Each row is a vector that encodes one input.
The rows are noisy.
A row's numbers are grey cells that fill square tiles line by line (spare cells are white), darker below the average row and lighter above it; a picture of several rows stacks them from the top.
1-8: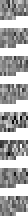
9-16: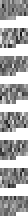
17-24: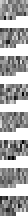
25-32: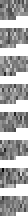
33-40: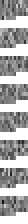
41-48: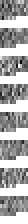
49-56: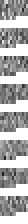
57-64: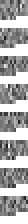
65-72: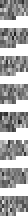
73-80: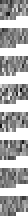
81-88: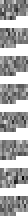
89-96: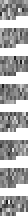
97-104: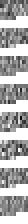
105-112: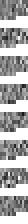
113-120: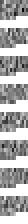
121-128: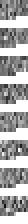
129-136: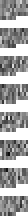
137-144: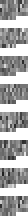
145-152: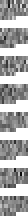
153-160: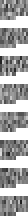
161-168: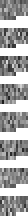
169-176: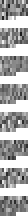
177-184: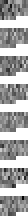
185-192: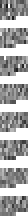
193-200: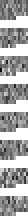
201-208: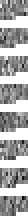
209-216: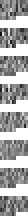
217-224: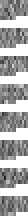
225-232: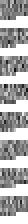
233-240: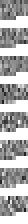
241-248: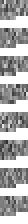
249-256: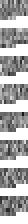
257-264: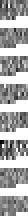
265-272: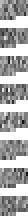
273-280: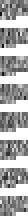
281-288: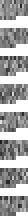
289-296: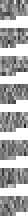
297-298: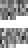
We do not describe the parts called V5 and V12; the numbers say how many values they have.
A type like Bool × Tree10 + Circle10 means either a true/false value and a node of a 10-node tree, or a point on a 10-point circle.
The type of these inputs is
Bool × V12 + Line3 × Line6 + Line7 × V5.
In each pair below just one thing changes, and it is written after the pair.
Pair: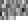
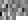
the place on the 6-point line
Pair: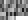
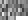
the place on the 6-point line
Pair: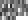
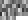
the place on the 3-point line
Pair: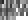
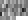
the place on the 3-point line
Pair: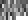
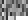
the place on the 6-point line
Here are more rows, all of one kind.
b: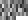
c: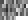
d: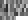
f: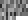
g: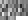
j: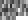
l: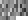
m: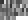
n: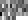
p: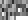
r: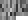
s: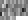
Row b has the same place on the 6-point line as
j, n and p.
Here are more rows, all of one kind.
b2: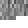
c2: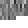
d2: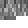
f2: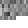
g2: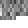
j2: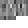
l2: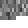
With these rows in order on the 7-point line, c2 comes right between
b2 and j2.
